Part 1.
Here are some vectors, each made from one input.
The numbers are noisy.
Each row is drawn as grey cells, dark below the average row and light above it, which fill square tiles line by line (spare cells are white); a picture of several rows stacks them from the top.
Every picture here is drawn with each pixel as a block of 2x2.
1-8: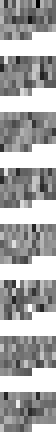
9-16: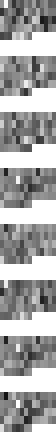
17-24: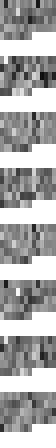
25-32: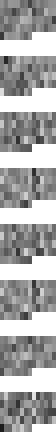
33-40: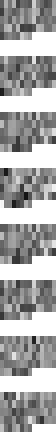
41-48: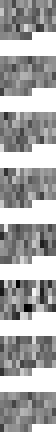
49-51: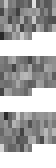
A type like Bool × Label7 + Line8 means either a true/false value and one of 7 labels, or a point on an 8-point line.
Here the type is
Line7.
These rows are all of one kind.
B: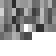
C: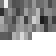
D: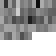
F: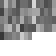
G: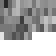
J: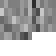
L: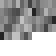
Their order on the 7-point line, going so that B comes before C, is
D, G, B, J, L, F, C.
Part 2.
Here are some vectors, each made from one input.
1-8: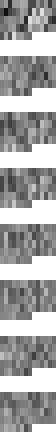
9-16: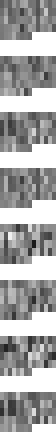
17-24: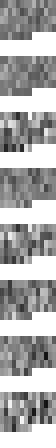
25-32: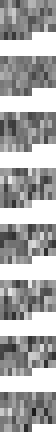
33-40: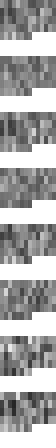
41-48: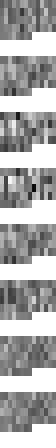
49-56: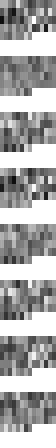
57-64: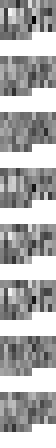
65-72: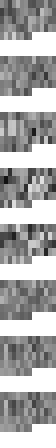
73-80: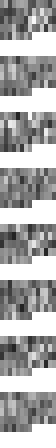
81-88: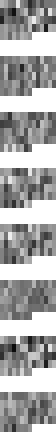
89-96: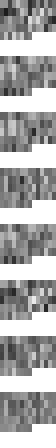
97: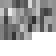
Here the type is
Line6.
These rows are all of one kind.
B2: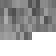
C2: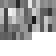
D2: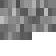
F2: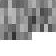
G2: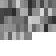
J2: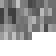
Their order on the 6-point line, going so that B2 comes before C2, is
G2, J2, B2, D2, F2, C2.
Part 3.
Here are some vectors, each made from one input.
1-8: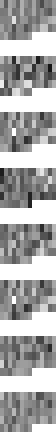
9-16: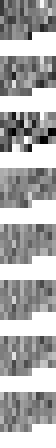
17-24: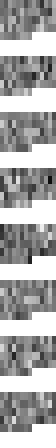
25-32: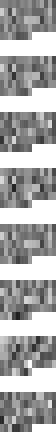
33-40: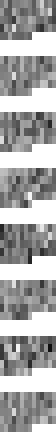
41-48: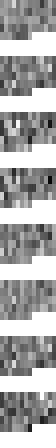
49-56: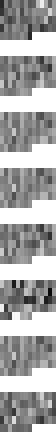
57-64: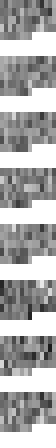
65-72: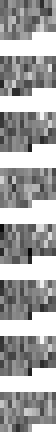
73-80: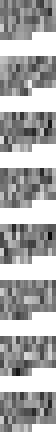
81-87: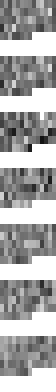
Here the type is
Line8.
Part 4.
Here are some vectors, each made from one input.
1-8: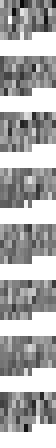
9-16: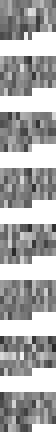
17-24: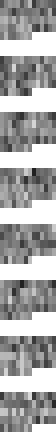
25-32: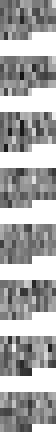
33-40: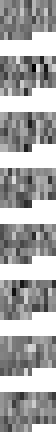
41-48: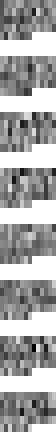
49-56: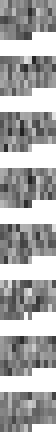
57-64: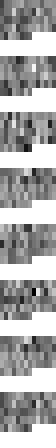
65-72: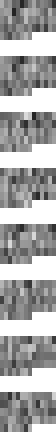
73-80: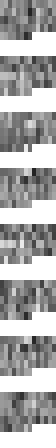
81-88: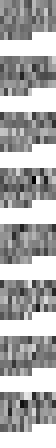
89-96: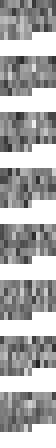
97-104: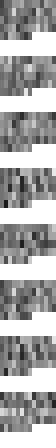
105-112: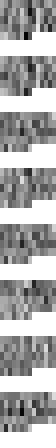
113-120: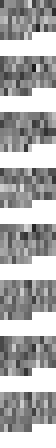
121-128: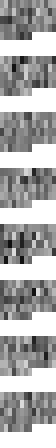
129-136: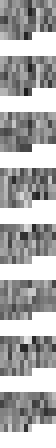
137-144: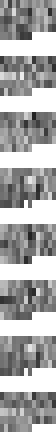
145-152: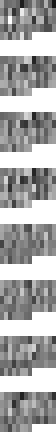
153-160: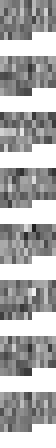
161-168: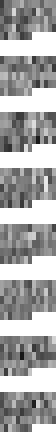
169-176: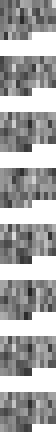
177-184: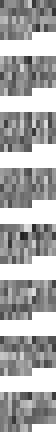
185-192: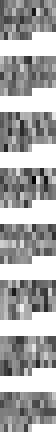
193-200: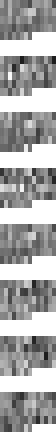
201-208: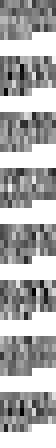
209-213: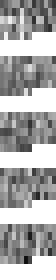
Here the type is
Circle8.
